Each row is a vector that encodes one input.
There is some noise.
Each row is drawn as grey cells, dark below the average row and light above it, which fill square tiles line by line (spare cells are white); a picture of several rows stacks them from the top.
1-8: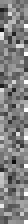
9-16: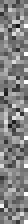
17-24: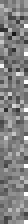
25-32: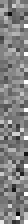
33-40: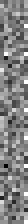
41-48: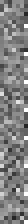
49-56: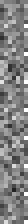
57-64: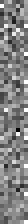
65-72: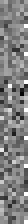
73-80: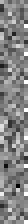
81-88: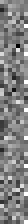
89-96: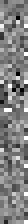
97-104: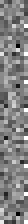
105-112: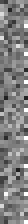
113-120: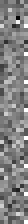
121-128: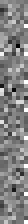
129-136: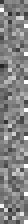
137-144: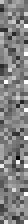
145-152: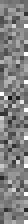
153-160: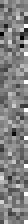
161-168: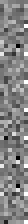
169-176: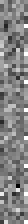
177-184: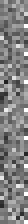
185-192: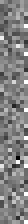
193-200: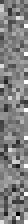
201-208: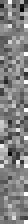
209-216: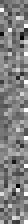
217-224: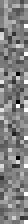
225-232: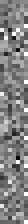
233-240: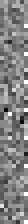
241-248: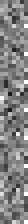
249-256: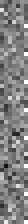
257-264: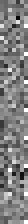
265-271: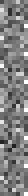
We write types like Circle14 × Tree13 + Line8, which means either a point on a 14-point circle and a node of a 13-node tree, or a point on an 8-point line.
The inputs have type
Circle8 + Tree16 + Unit.
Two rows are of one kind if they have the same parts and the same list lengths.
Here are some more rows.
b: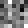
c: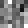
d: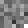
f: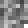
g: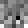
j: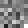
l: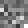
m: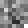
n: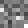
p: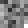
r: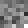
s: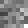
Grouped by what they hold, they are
b, c
d, f, m, r, s
g, j, l, n, p

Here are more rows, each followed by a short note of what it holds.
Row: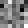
a fixed value
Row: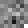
a node of a 16-node tree
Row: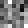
a fixed value
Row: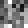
a fixed value
